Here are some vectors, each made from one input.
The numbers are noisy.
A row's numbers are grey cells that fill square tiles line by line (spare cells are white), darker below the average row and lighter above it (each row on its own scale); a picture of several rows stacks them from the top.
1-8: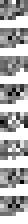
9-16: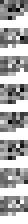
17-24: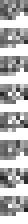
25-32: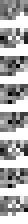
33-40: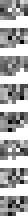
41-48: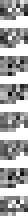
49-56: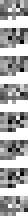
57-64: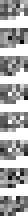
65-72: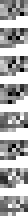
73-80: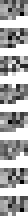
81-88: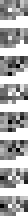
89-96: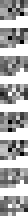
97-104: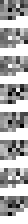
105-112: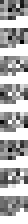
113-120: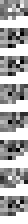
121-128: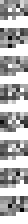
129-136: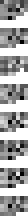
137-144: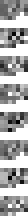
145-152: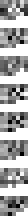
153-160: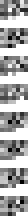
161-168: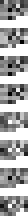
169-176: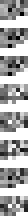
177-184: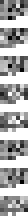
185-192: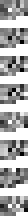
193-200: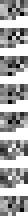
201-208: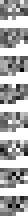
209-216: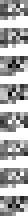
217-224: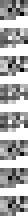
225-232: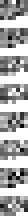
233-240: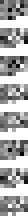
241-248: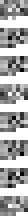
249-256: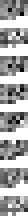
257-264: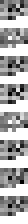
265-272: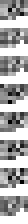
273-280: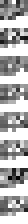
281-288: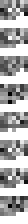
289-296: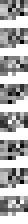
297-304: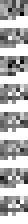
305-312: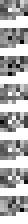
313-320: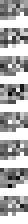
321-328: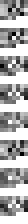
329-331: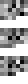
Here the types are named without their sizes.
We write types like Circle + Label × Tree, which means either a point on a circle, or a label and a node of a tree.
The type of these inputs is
Bool × Line × Line + Unit.
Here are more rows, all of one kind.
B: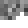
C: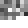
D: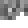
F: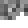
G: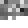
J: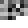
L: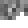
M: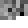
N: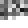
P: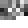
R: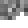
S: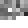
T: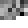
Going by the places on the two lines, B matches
D, F, L and R.
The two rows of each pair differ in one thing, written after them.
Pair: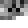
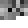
the place on one of the two lines
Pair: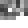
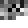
the true/false value
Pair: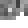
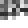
the place on one of the two lines
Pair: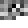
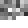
the true/false value
